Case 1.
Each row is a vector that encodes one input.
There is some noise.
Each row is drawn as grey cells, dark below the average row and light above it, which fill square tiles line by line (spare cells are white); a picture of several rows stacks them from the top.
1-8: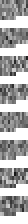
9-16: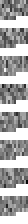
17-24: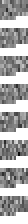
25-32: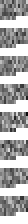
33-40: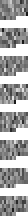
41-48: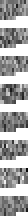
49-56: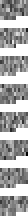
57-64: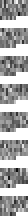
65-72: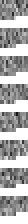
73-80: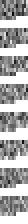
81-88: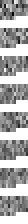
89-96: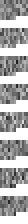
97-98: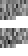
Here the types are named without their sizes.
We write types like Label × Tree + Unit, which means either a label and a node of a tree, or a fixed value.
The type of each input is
Label.
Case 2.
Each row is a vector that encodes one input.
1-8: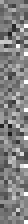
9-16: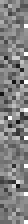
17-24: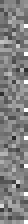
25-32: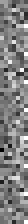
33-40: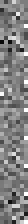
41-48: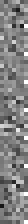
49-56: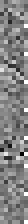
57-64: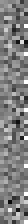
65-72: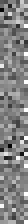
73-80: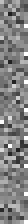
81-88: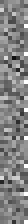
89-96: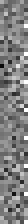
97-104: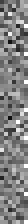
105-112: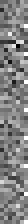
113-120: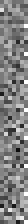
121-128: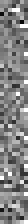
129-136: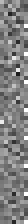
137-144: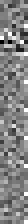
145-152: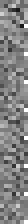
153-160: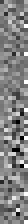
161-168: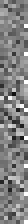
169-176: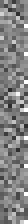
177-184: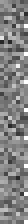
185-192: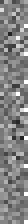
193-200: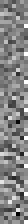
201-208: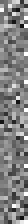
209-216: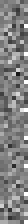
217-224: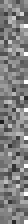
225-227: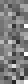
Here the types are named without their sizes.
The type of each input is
Label.
